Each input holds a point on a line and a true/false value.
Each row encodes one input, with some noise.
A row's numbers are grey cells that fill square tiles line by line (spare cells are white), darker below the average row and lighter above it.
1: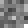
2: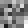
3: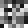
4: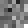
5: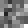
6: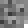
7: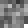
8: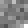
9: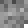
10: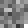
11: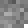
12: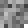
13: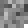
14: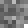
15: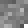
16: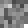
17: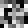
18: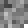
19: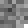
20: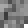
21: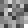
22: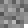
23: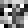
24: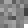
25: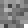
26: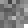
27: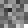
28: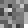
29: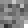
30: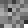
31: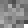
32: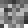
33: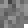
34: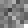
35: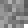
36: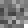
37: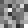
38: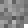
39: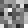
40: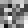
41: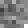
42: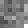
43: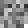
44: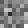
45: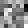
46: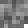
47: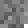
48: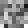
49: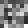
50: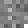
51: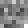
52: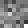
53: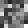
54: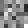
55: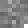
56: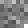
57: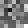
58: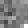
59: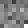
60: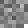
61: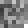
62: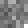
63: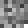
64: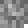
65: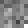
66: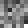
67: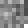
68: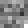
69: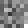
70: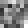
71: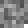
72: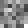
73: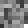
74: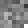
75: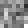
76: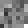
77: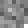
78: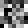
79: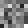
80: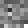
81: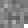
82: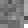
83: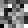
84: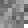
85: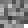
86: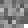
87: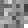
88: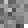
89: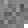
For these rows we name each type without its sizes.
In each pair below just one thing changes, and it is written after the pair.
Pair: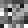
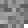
the true/false value
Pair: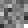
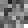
the true/false value
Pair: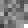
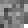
the place on the line
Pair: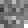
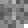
the true/false value
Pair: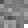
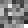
the true/false value
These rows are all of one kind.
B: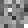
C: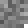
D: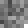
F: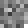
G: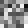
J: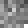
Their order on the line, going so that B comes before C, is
J, G, B, F, C, D.
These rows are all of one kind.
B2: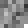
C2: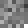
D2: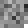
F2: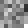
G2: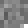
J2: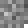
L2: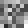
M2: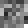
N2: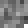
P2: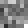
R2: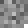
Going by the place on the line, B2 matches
C2 and J2.
